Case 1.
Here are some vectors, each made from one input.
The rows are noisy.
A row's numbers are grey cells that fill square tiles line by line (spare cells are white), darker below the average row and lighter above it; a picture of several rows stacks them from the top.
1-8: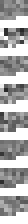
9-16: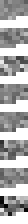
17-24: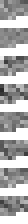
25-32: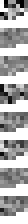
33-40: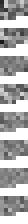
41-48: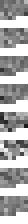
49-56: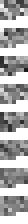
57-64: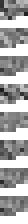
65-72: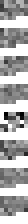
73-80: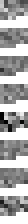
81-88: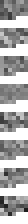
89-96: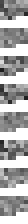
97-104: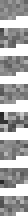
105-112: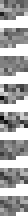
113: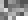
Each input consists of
one of 5 labels.
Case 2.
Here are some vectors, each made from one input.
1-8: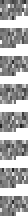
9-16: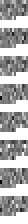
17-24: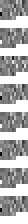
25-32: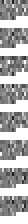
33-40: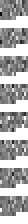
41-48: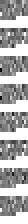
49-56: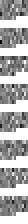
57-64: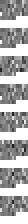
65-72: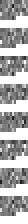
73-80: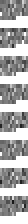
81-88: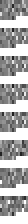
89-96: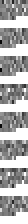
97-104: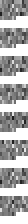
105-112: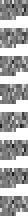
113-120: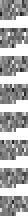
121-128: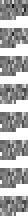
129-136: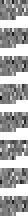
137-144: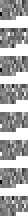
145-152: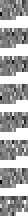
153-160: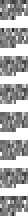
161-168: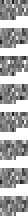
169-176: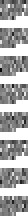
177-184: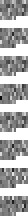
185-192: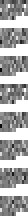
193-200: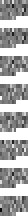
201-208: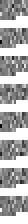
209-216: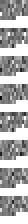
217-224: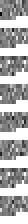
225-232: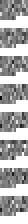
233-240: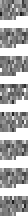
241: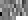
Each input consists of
three true/false values.
